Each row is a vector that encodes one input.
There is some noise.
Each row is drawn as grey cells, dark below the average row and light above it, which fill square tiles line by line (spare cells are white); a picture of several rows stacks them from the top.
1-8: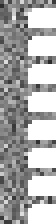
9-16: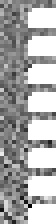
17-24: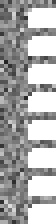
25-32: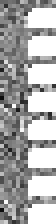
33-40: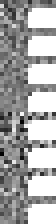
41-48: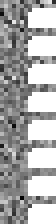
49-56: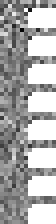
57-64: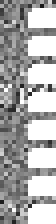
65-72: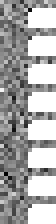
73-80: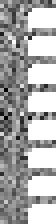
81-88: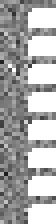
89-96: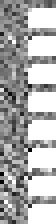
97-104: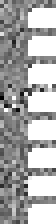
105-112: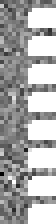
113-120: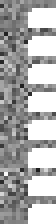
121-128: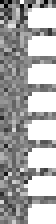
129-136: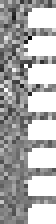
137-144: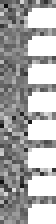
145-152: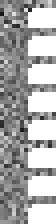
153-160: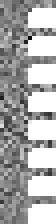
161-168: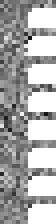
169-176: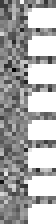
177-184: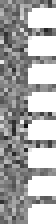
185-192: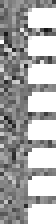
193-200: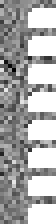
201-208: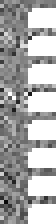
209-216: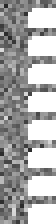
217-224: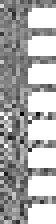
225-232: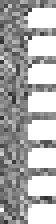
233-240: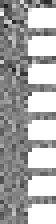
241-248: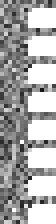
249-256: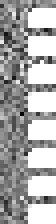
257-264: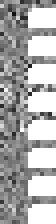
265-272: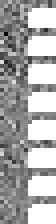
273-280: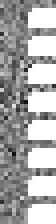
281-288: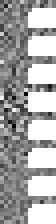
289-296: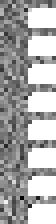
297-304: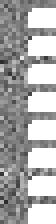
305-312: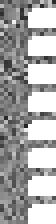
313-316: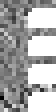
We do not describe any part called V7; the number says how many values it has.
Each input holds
a true/false value and a value of V7, together with either a point on a 6-point line, or a list of up to three points on a 5-point line.
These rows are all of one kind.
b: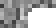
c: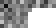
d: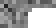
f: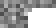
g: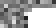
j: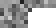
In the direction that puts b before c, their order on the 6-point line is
d, f, j, b, c, g.
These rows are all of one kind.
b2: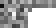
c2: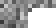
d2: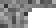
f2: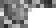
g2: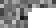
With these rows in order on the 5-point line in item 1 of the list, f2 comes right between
b2 and c2.
